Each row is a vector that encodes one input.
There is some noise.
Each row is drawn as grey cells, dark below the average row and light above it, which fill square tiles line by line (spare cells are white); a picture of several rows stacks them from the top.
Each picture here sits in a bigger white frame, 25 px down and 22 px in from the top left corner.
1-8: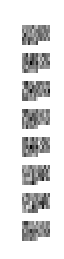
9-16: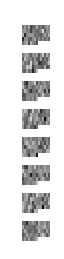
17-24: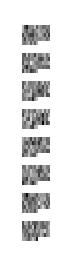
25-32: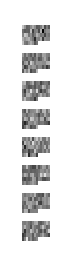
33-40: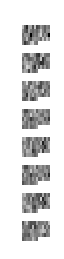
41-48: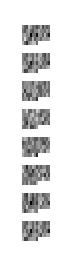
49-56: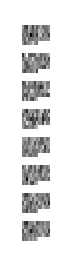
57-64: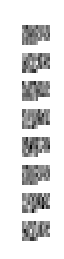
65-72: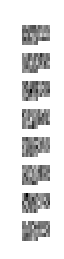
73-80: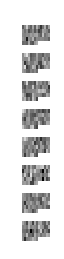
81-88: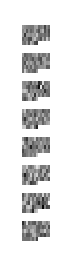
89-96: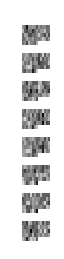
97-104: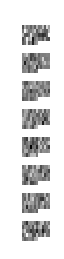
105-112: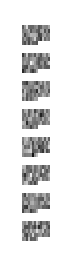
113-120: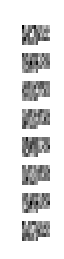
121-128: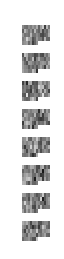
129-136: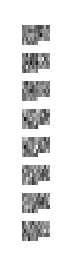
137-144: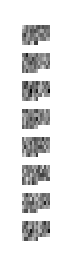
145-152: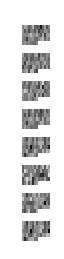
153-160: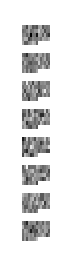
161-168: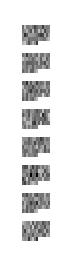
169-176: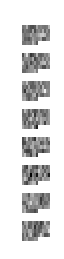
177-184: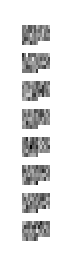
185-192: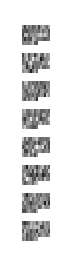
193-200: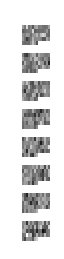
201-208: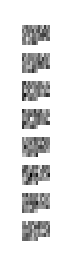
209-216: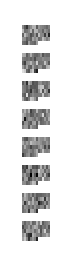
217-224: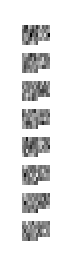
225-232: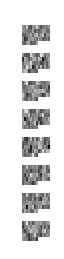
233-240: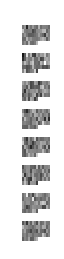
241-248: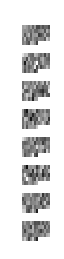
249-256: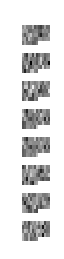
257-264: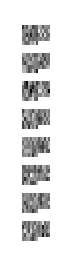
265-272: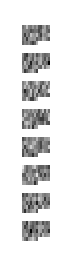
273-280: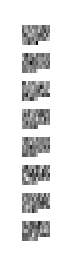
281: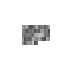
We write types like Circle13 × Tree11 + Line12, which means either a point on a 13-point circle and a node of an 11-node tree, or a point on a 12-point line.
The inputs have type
(Bool × Circle8 + Unit) × (Circle6 + Unit).
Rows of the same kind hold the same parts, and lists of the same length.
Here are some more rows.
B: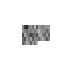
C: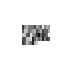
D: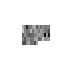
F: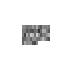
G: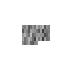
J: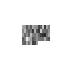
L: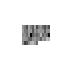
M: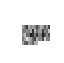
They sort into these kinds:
B, D, L
C, G, J
F
M

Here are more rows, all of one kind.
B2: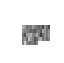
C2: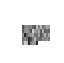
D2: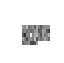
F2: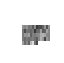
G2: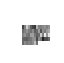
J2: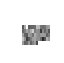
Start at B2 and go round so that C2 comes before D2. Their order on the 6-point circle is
B2, C2, D2, G2, J2, F2.
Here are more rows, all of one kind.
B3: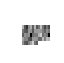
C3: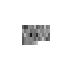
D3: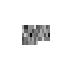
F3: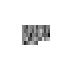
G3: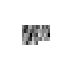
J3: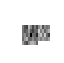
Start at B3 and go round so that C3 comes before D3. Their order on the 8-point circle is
B3, F3, G3, J3, C3, D3.
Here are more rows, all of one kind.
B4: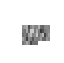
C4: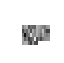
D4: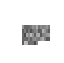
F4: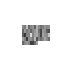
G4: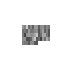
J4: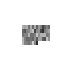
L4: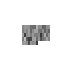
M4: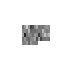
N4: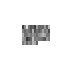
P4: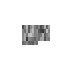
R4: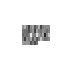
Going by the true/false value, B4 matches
D4, F4, P4 and R4.
